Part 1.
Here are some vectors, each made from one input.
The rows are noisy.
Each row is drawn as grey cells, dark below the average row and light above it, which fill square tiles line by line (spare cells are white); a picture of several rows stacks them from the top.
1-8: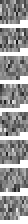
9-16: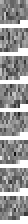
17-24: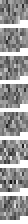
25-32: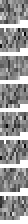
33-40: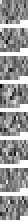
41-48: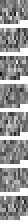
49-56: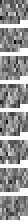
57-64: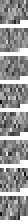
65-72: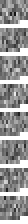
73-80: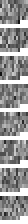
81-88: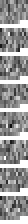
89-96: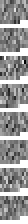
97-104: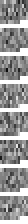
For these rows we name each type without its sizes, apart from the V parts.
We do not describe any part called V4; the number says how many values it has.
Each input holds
a point on a circle, together with either a node of a tree, or a value of V4.
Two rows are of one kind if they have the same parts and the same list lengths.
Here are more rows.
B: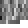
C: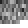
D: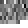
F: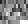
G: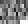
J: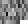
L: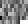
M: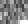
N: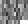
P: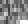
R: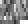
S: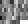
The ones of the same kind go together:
B, C, D, F, G, J, L, S
M, N, P, R

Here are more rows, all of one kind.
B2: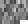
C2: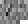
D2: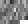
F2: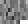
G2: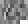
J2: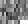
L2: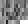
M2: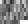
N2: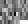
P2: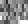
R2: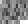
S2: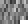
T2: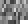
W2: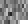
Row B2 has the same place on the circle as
D2, M2, S2 and T2.
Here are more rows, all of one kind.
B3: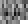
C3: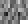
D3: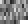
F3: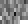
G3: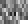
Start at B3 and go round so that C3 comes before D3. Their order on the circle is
B3, C3, D3, G3, F3.
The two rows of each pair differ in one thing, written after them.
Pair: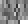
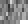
the place on the circle
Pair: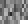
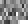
the node of the tree
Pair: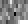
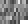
the place on the circle
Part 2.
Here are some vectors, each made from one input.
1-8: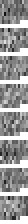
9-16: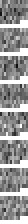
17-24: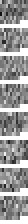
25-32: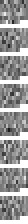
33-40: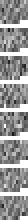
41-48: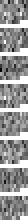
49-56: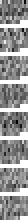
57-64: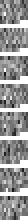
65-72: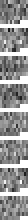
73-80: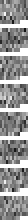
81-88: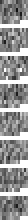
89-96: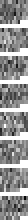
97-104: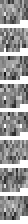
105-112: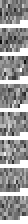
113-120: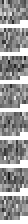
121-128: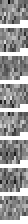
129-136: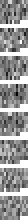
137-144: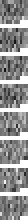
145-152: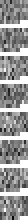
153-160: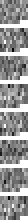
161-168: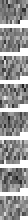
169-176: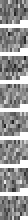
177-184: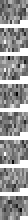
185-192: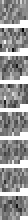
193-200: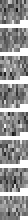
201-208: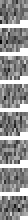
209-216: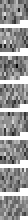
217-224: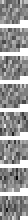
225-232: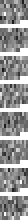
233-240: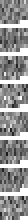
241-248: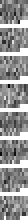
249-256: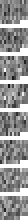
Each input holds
either a node of a 12-node tree, or a node of a 13-node tree, or three true/false values.
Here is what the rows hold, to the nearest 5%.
About 30% of them hold a node of a 12-node tree. About 40% of them hold a node of a 13-node tree. The rest hold three true/false values.
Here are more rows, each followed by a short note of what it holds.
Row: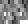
three true/false values
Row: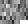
three true/false values
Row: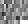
a node of a 12-node tree
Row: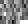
three true/false values
